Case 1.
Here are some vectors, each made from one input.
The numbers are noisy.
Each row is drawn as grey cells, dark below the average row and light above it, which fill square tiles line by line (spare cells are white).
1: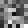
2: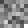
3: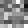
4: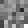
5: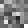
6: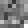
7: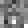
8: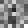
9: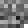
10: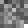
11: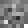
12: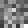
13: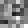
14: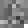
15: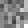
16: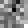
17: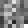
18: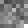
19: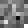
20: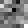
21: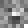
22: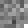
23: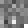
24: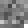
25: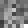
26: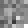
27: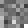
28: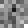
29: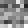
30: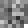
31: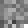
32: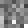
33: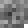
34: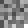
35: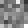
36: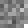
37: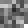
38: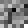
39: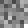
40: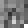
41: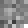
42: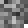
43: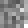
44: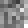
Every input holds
a point on a 6-point circle and a point on a 5-point line.
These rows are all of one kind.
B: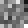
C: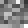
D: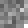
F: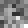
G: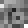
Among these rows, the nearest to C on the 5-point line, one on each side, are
D and F.
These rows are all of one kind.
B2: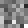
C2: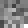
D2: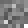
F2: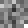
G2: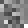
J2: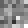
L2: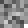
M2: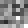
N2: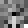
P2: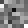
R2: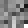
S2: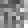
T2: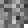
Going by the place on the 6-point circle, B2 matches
N2, R2 and T2.
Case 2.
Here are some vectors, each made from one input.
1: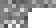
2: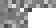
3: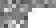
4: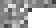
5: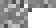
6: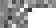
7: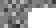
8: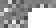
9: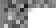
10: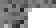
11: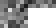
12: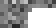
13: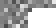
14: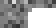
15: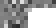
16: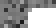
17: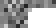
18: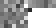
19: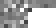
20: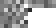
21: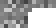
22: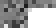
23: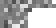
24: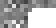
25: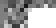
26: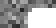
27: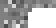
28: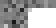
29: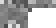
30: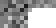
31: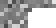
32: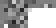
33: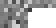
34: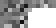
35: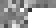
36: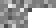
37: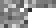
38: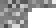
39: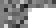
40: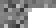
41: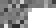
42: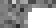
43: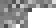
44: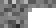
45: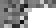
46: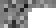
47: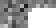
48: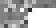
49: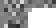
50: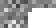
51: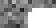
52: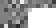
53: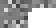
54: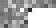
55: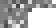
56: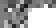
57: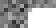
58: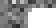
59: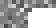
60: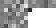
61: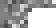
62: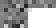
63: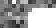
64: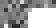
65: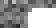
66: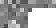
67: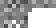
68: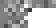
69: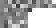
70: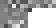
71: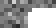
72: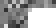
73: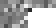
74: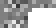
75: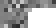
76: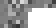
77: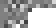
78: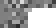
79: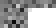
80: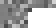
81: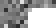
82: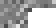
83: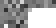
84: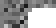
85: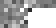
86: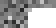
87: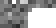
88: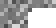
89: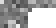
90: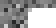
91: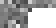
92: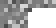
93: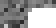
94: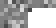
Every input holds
a node of a 9-node tree and a true/false value.
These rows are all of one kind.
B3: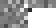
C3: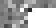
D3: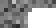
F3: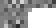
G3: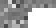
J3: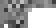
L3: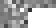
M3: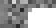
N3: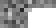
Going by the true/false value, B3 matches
C3, G3 and L3.
